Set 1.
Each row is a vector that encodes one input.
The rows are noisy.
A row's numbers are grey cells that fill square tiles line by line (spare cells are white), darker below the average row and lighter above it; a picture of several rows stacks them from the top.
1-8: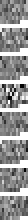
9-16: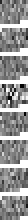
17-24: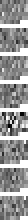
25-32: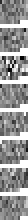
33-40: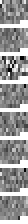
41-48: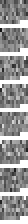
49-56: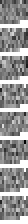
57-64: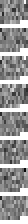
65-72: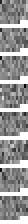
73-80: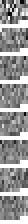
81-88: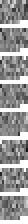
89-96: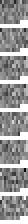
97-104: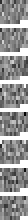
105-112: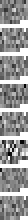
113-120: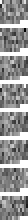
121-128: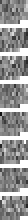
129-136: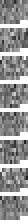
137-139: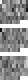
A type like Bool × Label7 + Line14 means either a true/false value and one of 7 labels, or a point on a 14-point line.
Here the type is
List2(Line10).
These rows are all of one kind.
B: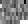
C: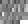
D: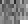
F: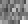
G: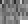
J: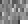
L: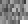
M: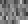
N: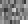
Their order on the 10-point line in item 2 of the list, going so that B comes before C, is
M, G, D, N, L, F, B, C, J.
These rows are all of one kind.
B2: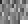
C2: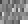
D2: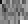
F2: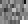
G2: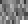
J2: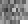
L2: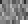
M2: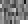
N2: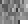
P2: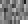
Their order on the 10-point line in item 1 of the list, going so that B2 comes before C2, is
G2, L2, D2, B2, N2, C2, J2, F2, P2, M2.
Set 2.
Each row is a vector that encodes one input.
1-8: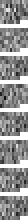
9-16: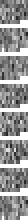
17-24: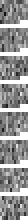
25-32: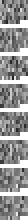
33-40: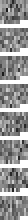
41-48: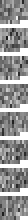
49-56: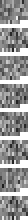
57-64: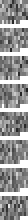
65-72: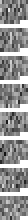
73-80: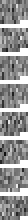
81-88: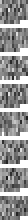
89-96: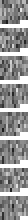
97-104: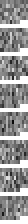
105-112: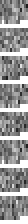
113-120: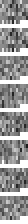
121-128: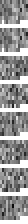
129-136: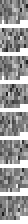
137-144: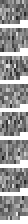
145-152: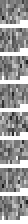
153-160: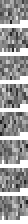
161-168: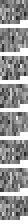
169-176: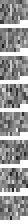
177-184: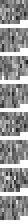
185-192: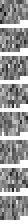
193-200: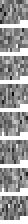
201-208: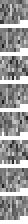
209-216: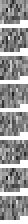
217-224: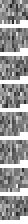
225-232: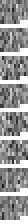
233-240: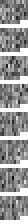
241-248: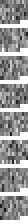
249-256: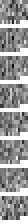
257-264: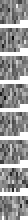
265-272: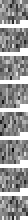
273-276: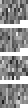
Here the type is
Circle8 + Line14.
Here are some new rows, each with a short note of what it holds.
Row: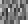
a point on an 8-point circle
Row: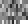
a point on an 8-point circle
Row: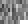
a point on a 14-point line
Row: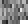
a point on an 8-point circle
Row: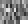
a point on an 8-point circle
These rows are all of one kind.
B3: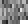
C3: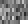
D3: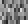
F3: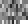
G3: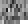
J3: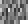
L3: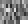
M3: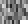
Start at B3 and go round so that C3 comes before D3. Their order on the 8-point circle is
B3, C3, L3, M3, F3, G3, J3, D3.
